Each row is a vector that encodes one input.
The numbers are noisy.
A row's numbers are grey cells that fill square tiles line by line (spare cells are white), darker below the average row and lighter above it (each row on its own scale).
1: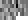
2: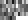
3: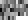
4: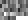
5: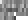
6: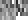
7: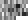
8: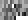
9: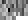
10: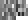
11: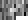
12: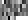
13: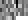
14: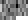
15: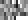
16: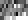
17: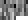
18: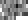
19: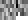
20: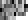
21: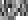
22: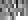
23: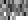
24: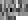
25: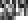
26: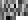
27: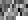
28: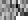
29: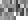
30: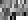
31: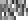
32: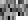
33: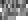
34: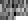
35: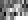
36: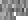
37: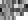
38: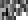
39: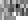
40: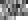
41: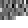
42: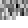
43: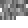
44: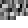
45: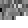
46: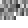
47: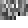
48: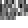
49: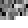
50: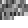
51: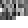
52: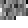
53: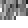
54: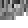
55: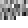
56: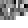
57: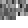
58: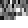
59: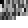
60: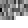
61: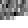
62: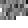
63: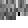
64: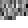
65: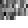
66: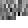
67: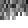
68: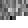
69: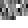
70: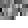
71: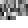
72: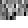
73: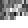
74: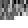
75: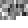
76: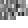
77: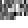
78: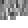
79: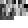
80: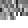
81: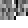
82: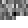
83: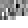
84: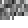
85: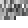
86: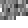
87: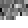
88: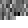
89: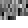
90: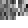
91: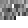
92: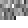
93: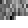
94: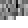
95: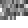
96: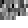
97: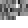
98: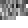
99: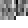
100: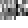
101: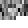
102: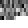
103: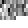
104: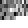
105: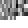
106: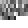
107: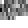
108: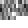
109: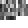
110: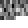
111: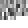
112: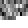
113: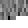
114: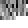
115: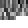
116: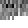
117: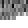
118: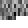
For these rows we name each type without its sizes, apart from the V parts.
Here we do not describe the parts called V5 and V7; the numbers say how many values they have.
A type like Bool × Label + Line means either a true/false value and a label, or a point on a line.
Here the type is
Line × Line × (Line + V7) × V5.
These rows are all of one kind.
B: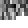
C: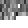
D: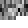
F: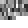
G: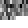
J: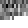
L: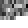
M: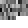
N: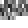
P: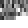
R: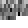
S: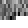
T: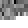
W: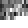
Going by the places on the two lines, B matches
D, F, G and N.
